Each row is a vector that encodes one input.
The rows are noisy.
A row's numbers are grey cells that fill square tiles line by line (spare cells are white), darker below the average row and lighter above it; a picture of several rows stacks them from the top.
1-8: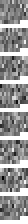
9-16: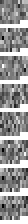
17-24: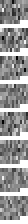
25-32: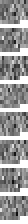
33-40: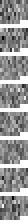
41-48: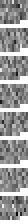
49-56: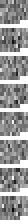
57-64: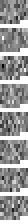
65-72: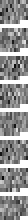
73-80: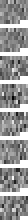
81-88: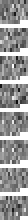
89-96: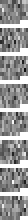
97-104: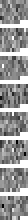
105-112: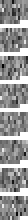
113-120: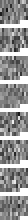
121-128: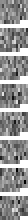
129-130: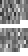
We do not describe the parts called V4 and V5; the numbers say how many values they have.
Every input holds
one of 7 labels, together with either a true/false value and a value of V5, or a value of V4.
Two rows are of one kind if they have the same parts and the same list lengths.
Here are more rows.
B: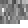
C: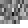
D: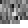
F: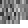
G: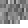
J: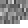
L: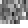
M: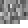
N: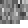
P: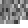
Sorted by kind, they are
B, D, G, J, M, N
C, F, L, P

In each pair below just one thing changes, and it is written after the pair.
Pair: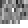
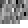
the true/false value
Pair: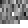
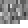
the label
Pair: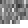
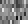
the true/false value
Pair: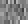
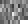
the label
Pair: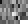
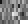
the true/false value
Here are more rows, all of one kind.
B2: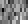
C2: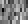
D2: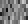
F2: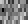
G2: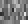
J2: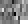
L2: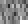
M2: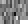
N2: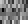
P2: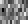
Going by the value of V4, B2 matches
C2, J2, L2 and M2.
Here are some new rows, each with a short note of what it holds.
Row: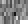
one of 7 labels and a value of V4
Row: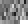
one of 7 labels and a value of V4
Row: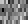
one of 7 labels and a value of V4
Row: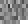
one of 7 labels, a true/false value and a value of V5
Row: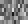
one of 7 labels and a value of V4
